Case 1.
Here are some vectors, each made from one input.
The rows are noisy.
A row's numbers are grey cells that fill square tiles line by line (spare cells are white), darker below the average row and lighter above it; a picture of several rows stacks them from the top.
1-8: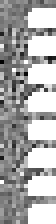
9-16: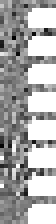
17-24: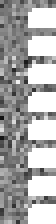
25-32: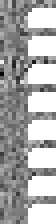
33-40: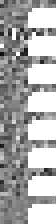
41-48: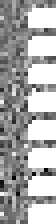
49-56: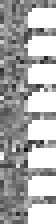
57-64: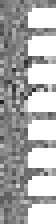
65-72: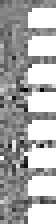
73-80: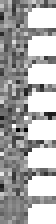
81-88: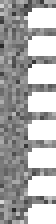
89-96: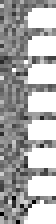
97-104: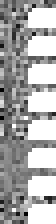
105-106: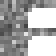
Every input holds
a list of up to three points on a 6-point line.
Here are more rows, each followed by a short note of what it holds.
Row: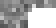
a list of two items
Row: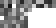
the empty list
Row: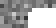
a list of one item
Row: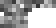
the empty list
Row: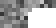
a list of two items
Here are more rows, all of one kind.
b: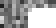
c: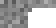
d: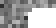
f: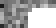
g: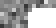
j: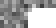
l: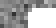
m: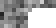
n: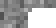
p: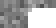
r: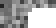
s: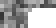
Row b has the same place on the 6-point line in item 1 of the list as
l, m, p and s.
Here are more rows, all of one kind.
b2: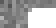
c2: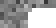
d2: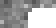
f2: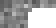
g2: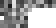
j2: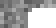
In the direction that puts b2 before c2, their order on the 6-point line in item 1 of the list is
d2, j2, f2, g2, b2, c2.
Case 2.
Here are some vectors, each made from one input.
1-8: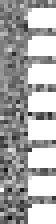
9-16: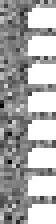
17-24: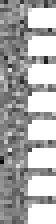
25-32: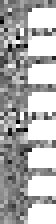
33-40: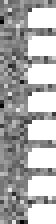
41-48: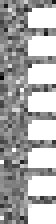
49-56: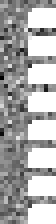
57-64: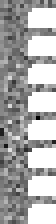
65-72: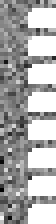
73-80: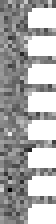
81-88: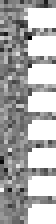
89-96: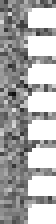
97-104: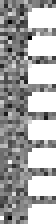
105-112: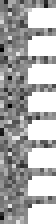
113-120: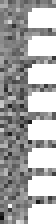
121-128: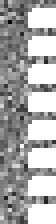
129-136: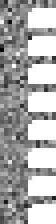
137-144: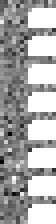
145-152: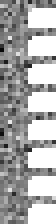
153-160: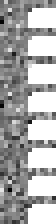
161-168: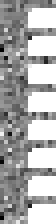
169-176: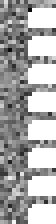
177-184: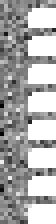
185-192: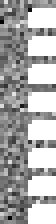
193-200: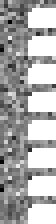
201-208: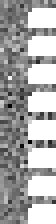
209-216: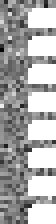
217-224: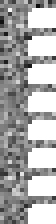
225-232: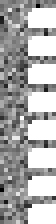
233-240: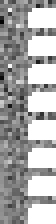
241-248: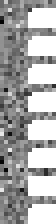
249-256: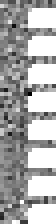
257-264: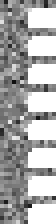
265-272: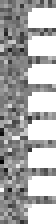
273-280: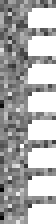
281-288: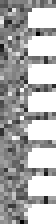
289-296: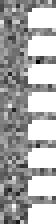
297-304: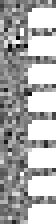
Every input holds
a list of up to three points on a 7-point line.
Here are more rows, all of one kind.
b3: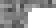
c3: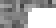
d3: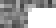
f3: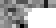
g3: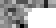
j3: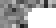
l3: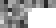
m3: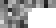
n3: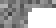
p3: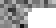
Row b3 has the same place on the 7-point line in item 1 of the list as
c3, d3 and n3.
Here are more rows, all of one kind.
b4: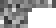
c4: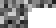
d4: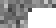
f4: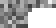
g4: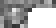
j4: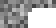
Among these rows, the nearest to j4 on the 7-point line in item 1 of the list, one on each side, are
b4 and f4.
